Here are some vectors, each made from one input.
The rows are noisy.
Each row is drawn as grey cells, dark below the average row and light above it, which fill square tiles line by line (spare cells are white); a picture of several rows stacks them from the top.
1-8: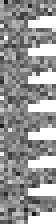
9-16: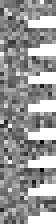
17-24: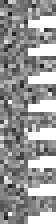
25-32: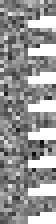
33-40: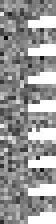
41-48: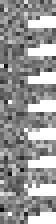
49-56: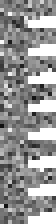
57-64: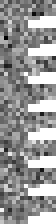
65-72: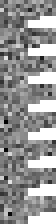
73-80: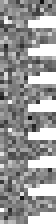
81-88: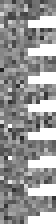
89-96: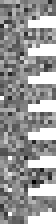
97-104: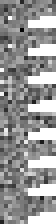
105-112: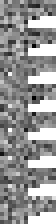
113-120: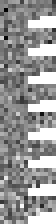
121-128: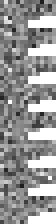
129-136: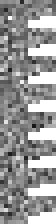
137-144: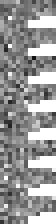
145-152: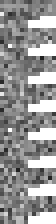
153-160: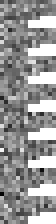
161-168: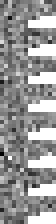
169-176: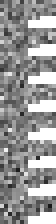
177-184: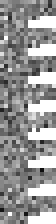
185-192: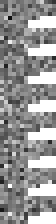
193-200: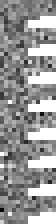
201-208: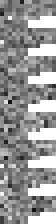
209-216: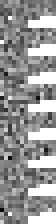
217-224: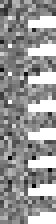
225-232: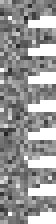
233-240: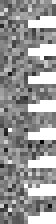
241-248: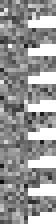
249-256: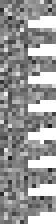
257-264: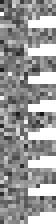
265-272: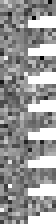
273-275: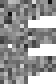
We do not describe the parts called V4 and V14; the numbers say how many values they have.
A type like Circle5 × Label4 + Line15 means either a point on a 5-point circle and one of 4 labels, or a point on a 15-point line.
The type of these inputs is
Bool × Bool × Bool × (Label7 × V4 + Line10) × V14.
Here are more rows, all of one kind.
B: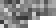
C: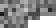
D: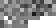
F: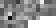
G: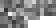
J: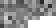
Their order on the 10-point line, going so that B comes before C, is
J, D, B, C, G, F.
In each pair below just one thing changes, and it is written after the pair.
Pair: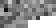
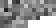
the value of V4
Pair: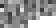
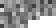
the value of V4
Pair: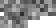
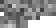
the label
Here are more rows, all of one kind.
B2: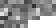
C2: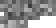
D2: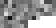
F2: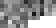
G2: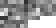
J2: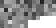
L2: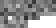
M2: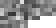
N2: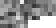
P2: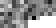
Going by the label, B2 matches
C2, L2, N2 and P2.
